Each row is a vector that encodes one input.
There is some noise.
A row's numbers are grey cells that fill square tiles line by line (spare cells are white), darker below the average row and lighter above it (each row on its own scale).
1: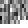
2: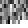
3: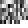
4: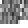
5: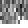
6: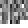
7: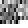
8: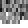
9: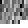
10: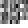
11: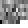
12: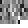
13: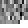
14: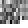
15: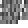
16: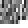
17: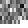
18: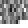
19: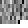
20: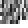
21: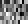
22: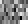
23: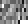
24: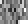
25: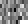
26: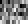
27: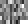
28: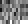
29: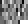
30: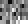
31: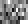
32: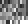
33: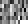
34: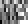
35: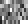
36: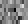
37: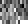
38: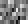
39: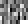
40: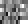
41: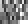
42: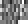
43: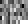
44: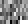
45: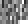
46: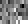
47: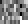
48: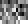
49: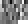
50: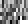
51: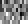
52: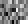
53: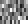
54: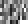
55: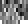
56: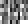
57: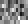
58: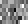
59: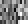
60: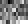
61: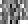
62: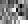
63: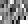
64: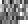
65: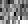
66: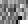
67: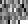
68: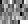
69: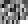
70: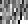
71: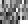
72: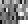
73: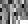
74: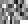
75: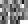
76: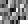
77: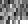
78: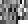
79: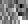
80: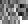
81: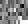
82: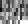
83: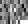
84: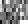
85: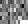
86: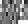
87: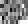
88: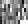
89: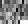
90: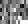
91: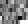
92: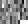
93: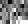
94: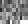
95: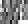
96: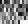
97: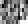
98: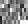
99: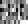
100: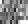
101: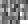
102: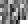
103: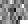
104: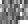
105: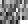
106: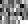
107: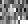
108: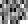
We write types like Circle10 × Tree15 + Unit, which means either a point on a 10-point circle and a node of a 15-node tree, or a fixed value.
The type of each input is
Bool × (Circle11 + Unit) × Line9.
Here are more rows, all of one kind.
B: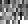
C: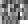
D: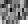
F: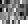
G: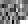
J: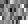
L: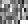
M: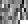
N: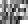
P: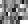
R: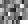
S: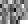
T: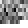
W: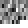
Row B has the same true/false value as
F, L and M.
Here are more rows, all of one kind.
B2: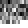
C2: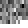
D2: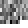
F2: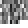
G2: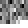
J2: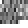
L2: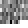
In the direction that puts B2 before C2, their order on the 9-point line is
D2, B2, C2, G2, L2, F2, J2.
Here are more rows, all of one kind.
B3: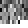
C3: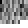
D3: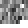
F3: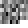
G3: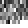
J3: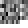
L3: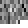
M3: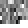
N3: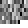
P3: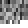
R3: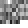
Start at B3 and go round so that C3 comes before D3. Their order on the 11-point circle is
B3, R3, F3, C3, J3, P3, D3, M3, G3, L3, N3.
